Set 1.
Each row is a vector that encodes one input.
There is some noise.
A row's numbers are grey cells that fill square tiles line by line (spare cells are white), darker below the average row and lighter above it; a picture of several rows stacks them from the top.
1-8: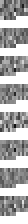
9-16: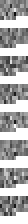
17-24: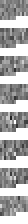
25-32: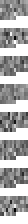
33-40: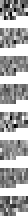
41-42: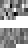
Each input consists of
a node of a 9-node tree.
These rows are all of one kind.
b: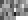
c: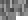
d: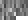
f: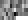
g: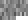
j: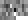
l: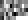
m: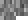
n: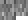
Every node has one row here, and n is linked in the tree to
f.
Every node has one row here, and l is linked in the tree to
b and c.
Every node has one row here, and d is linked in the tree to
m.
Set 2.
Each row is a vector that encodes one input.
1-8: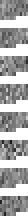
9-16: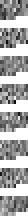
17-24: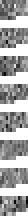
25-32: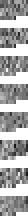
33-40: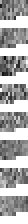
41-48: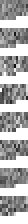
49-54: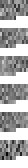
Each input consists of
three true/false values.
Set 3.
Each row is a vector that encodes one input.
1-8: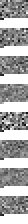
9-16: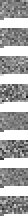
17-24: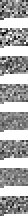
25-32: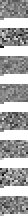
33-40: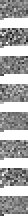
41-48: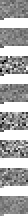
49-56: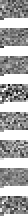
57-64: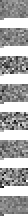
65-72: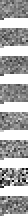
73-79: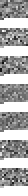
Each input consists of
three true/false values.
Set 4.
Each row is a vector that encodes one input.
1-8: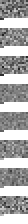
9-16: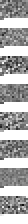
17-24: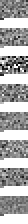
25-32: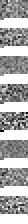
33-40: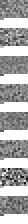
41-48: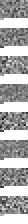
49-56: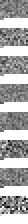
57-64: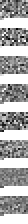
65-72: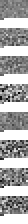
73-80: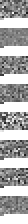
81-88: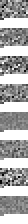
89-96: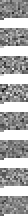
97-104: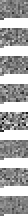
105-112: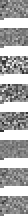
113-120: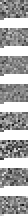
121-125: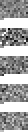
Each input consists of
a point on a 6-point line.
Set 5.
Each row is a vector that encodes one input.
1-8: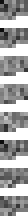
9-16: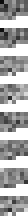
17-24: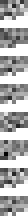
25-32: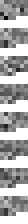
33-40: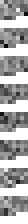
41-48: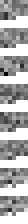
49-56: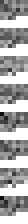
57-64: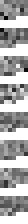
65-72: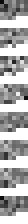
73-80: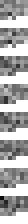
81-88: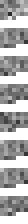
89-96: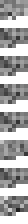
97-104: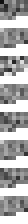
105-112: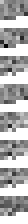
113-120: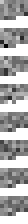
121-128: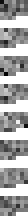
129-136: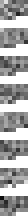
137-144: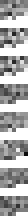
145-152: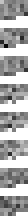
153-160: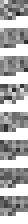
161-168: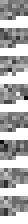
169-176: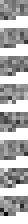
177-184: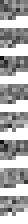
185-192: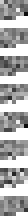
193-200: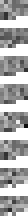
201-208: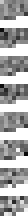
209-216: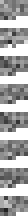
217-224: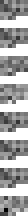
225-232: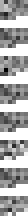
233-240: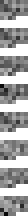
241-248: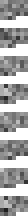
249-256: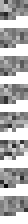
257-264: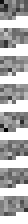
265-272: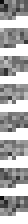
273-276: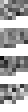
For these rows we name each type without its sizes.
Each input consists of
a node of a tree.
